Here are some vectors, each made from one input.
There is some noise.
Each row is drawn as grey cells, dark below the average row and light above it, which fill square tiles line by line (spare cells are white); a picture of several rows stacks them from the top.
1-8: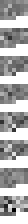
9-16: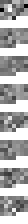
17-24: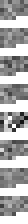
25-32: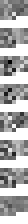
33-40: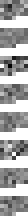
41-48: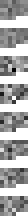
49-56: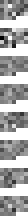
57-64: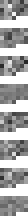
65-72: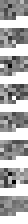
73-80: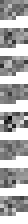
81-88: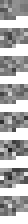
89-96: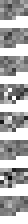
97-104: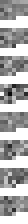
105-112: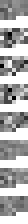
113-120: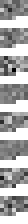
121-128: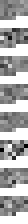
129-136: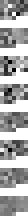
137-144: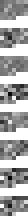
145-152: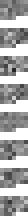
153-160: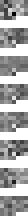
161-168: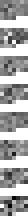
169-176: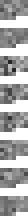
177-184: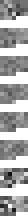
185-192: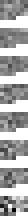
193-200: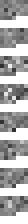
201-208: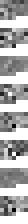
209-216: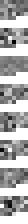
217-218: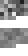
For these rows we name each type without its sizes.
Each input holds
a point on a line, together with either a fixed value, or four true/false values.
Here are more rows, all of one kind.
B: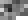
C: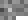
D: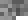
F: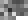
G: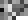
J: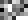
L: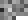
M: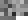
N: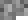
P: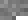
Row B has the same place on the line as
F, G, L and P.
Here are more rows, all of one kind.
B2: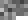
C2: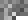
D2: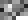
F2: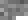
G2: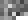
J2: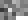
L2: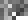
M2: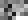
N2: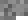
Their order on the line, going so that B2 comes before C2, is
D2, G2, F2, B2, M2, N2, L2, C2, J2.
